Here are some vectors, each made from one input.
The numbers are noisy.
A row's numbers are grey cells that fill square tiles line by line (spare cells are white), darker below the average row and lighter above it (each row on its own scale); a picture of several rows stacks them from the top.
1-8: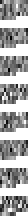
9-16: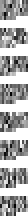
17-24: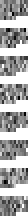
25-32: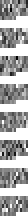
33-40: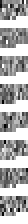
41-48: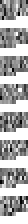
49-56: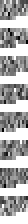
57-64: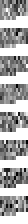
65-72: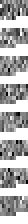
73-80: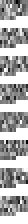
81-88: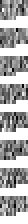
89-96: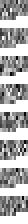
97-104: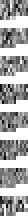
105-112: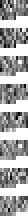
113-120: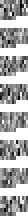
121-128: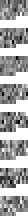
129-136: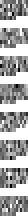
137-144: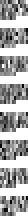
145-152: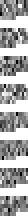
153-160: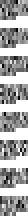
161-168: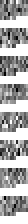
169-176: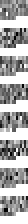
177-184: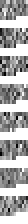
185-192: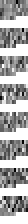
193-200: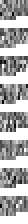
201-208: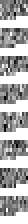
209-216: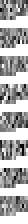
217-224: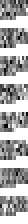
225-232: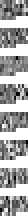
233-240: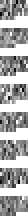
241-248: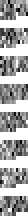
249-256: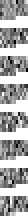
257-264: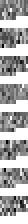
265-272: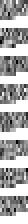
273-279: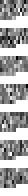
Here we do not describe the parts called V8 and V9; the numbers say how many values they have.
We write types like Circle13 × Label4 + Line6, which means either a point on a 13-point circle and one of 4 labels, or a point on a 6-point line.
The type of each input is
Label6 × Label6 + (Line10 + V8) × V9.
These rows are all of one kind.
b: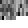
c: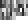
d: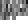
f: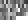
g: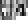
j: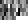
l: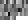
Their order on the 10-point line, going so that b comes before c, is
b, c, g, f, j, d, l.
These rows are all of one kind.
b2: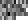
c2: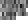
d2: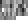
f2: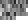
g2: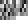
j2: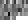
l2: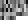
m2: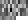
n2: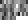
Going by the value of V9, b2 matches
c2 and f2.
